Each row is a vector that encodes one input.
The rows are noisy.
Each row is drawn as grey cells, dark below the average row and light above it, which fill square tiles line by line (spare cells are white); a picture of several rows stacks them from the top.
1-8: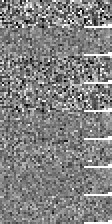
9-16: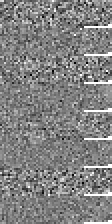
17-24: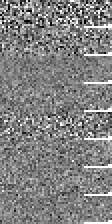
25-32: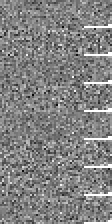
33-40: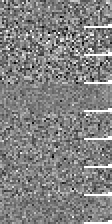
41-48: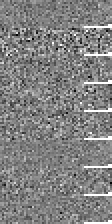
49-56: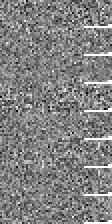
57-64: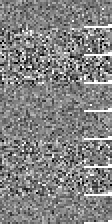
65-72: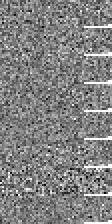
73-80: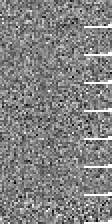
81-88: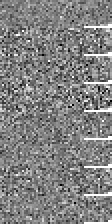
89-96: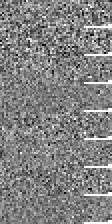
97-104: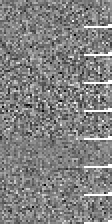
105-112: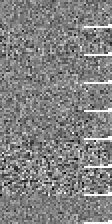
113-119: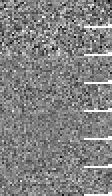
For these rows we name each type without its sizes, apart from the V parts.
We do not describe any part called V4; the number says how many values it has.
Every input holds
a point on a line and a value of V4, together with either a point on a circle and a true/false value, or a fixed value.
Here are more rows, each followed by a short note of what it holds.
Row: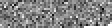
a point on a circle, a point on a line, a true/false value and a value of V4
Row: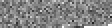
a point on a circle, a point on a line, a true/false value and a value of V4
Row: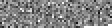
a point on a circle, a point on a line, a true/false value and a value of V4
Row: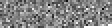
a point on a circle, a point on a line, a true/false value and a value of V4
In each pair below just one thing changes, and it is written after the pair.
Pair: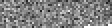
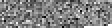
the value of V4
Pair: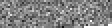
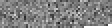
the place on the circle
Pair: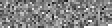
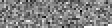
the place on the line
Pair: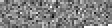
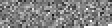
the place on the circle
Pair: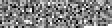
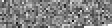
the place on the circle
